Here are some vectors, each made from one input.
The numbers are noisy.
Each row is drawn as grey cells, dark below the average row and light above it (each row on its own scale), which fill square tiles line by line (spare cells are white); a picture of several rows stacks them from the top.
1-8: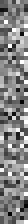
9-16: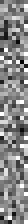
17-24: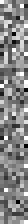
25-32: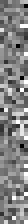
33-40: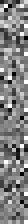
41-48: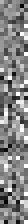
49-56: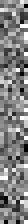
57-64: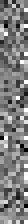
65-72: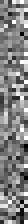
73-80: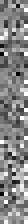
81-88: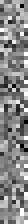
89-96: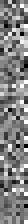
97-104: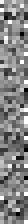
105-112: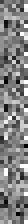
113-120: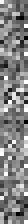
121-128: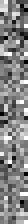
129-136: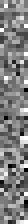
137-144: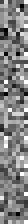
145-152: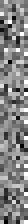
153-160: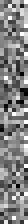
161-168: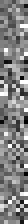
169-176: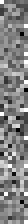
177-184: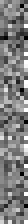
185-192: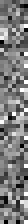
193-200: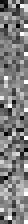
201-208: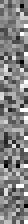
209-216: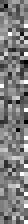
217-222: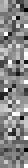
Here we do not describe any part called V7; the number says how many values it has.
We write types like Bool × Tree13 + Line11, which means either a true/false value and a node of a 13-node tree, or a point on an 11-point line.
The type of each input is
List3(Bool × V7).
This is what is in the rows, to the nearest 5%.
All of them are lists of up to three items, each a true/false value and a value of V7: about 5% are empty, 20% hold one, 30% two and 45% three.
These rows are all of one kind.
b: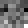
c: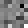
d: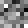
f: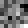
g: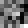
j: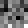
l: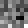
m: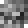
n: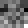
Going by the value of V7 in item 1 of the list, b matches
j, l and n.
